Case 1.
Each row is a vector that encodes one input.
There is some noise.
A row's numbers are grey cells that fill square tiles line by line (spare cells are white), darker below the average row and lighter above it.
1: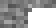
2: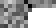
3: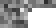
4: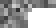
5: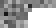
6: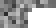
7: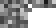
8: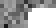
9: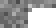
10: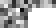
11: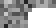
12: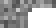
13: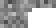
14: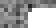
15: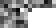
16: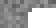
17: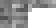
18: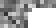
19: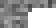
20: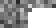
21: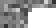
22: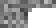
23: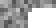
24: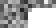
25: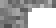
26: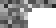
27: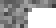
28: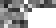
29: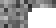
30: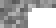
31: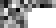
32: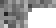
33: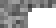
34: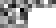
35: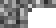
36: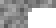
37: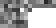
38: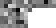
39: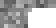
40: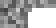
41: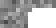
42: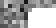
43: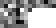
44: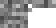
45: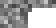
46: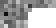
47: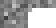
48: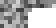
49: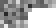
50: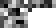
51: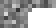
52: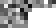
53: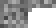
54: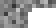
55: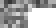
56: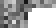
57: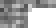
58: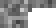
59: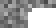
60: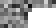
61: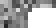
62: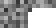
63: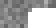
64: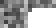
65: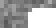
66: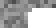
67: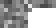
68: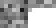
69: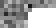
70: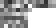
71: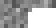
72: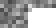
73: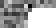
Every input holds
a list of up to two points on a 9-point line.
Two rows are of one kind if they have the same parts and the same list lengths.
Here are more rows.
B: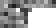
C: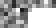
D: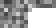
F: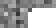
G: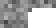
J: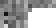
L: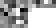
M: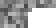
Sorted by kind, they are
B, C, D, L
F, G, M
J

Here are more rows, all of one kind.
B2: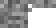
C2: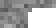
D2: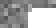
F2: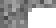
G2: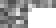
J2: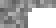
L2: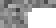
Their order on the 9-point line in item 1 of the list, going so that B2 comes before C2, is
B2, G2, F2, D2, L2, J2, C2.
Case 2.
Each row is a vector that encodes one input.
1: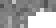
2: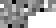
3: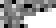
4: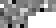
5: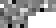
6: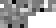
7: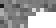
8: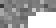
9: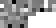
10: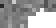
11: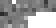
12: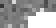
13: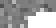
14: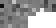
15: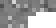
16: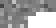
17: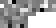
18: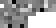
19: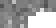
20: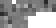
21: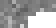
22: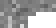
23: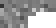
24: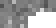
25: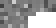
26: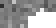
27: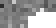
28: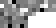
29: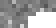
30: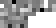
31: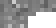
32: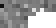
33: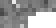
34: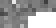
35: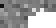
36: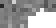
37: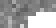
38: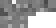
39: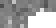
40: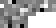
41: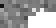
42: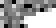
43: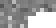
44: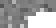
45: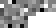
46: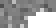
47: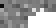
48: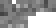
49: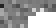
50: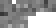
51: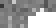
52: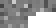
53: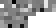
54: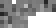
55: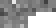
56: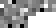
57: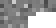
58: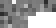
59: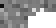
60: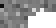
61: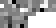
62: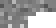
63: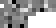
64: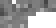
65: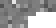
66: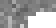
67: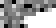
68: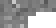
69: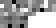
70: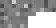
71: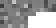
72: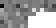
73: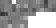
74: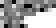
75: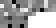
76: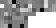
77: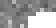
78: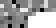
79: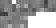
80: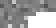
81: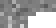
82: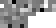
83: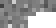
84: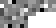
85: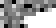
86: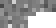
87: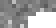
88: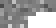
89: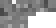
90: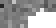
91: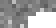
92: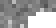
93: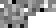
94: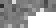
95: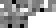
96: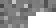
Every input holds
either a fixed value, or a point on each of two 8-point lines and a true/false value.
